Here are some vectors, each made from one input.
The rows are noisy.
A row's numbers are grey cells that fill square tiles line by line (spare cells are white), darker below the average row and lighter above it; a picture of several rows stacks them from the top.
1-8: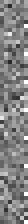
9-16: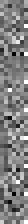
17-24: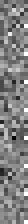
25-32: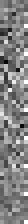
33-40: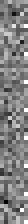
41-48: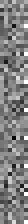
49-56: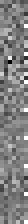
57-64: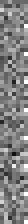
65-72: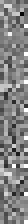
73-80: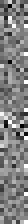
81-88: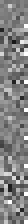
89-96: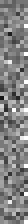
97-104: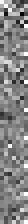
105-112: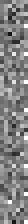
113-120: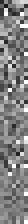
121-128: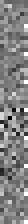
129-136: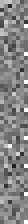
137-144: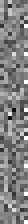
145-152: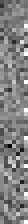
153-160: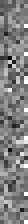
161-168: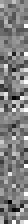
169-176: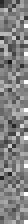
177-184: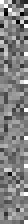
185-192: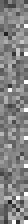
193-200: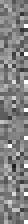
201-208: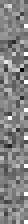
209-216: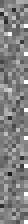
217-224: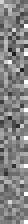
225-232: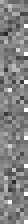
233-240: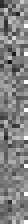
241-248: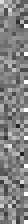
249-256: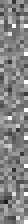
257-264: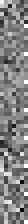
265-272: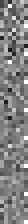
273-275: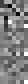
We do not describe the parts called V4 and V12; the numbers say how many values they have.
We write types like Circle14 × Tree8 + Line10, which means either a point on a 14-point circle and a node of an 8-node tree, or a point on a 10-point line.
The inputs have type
(Circle11 + Unit) × Line13 + V4 × V12.
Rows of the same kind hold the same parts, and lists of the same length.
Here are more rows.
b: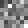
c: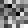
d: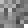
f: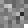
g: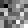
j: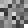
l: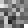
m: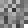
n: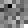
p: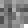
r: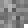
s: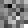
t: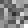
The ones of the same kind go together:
b, d, f, m, r
c, j, l, n, p, s, t
g

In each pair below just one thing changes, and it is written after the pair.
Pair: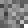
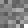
the place on the 13-point line
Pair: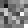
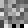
the place on the 13-point line
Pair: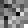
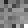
the place on the 13-point line
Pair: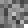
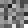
the place on the 11-point circle
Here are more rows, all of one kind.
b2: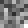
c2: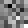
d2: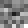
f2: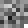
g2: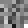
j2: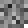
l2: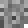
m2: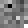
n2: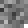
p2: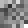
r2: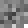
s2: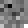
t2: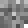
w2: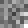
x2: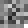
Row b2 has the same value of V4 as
g2, m2, n2 and s2.
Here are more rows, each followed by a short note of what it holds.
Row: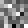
a point on a 13-point line
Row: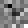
a value of V4 and a value of V12
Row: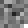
a value of V4 and a value of V12
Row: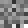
a point on a 13-point line
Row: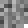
a value of V4 and a value of V12
